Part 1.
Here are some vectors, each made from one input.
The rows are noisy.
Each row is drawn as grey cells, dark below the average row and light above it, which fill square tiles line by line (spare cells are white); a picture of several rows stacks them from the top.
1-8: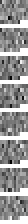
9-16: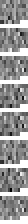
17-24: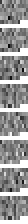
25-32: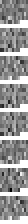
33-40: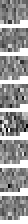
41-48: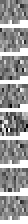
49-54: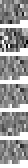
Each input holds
either a fixed value, or three true/false values.
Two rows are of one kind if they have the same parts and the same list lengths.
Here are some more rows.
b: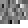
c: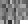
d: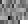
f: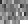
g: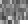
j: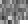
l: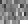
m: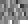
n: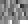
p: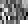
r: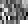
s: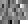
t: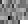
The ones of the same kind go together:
b, c, d, f, g, j, l, m, n, s, t
p, r

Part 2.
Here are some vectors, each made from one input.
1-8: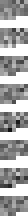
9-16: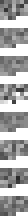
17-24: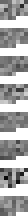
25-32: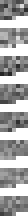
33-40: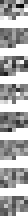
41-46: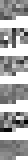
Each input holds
a point on a 7-point line.
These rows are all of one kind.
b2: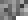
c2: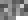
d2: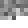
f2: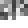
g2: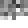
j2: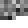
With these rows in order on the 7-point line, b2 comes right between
d2 and f2.
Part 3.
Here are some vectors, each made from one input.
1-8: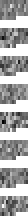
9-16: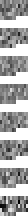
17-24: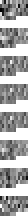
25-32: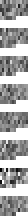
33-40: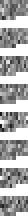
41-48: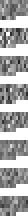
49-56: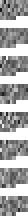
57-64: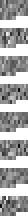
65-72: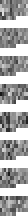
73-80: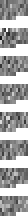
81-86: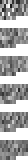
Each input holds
a point on an 8-point line.
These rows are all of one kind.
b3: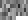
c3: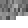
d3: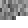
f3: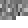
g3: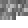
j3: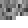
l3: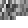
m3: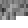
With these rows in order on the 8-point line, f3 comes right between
d3 and g3.
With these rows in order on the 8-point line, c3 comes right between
j3 and m3.
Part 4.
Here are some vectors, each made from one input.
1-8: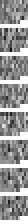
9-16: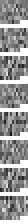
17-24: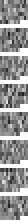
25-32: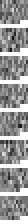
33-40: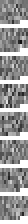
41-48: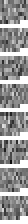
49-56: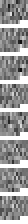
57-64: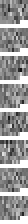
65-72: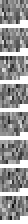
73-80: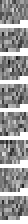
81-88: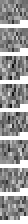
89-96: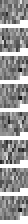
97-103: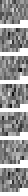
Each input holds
a point on a 14-point line.
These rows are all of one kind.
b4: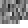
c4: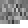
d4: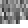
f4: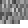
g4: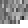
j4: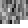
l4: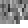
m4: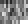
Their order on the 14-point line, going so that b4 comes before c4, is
d4, l4, b4, c4, f4, g4, j4, m4.
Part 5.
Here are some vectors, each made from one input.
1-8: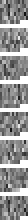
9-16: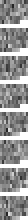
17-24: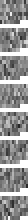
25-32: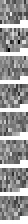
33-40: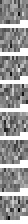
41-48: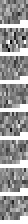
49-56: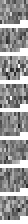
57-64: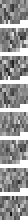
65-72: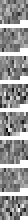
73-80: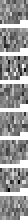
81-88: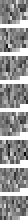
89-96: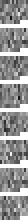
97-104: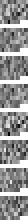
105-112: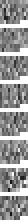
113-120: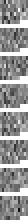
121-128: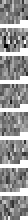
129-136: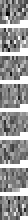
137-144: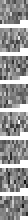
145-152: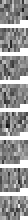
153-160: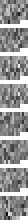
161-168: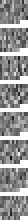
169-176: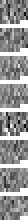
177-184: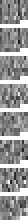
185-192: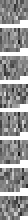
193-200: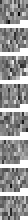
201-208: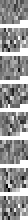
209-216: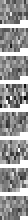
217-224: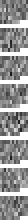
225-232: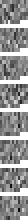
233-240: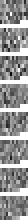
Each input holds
a point on a 10-point circle.
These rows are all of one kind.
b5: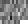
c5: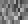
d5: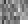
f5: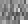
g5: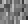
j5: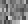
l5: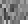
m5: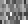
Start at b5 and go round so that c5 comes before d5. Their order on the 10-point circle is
b5, c5, j5, g5, m5, f5, l5, d5.
